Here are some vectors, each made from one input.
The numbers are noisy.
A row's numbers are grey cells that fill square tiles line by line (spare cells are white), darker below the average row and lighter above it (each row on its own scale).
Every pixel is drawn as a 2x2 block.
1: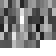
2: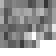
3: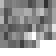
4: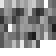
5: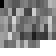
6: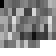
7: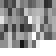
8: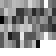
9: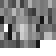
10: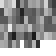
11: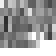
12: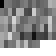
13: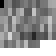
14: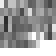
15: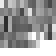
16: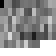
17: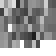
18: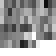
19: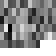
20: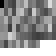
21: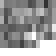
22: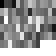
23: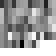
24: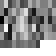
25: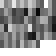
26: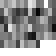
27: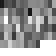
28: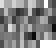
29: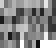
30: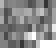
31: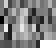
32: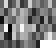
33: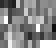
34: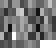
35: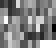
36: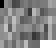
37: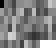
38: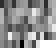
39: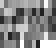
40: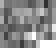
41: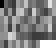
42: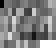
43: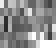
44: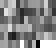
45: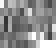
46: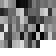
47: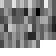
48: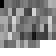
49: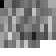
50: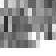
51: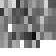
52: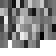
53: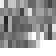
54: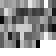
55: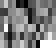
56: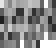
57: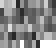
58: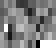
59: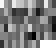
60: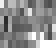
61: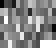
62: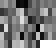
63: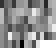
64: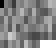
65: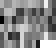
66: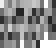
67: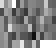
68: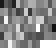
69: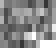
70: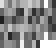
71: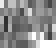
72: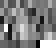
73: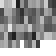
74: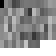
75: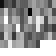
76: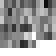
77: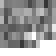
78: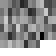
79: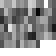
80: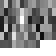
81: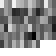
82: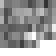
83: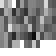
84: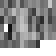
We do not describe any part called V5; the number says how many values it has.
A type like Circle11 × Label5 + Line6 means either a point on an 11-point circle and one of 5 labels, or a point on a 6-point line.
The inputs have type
List2(Line4) × V5.
